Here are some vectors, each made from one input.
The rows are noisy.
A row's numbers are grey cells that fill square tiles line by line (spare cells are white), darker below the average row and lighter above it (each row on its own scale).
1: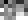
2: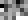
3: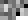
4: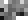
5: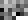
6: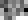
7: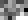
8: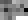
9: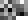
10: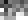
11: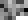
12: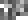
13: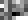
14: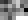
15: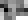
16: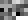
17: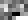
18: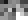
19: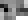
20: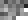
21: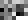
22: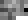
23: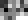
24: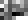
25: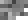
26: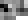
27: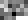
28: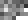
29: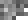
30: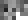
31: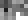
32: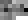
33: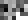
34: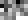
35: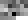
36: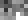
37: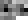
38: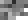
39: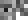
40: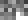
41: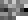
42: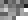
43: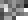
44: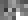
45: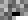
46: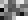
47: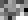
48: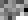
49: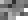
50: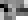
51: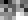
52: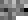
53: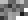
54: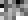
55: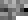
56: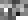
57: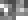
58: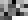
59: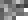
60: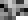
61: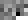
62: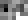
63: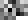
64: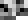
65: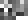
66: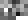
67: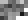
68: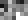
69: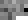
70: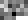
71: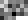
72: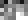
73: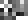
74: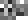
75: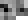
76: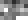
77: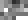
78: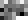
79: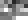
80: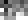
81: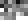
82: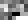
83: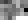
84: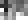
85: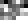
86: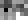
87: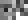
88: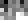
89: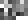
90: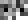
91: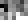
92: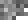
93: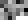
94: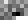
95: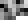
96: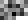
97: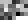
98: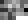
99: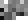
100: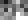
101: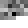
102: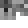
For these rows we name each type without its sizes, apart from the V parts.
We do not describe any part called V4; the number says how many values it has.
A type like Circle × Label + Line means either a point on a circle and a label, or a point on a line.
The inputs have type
Bool × Bool × Bool × (Line + V4).
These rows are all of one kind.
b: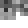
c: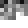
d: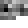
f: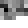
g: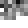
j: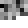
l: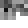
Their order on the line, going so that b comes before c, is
f, g, l, j, b, d, c.
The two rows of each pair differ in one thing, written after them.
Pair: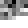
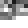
one of the three true/false values
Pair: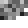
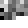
one of the three true/false values
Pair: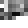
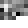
the value of V4
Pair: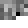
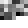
the value of V4
